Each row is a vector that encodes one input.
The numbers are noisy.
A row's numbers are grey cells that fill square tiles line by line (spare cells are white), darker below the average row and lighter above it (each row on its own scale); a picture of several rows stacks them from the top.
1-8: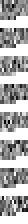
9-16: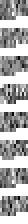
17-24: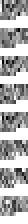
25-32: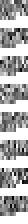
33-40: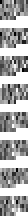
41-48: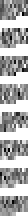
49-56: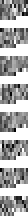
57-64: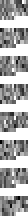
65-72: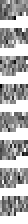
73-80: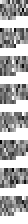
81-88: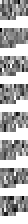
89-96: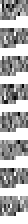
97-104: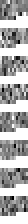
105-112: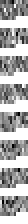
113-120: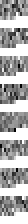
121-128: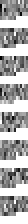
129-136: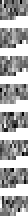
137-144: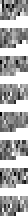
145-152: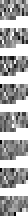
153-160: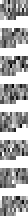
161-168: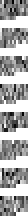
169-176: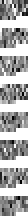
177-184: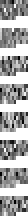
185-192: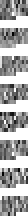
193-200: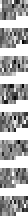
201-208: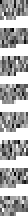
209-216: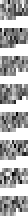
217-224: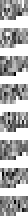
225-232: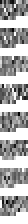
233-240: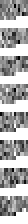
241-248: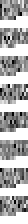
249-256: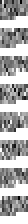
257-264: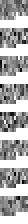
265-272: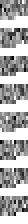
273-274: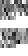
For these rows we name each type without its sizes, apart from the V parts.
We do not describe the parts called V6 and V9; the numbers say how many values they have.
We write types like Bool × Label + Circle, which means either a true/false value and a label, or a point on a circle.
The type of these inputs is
(Bool × Bool × Bool × Tree + V6) × V9 + Circle.
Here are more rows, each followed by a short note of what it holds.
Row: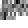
a node of a tree, three true/false values and a value of V9
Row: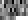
a point on a circle
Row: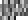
a node of a tree, three true/false values and a value of V9
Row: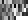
a node of a tree, three true/false values and a value of V9
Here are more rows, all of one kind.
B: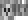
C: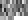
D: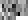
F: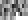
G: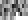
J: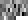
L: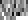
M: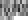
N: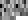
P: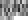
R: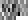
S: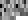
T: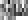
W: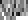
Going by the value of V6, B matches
D, L, T and W.
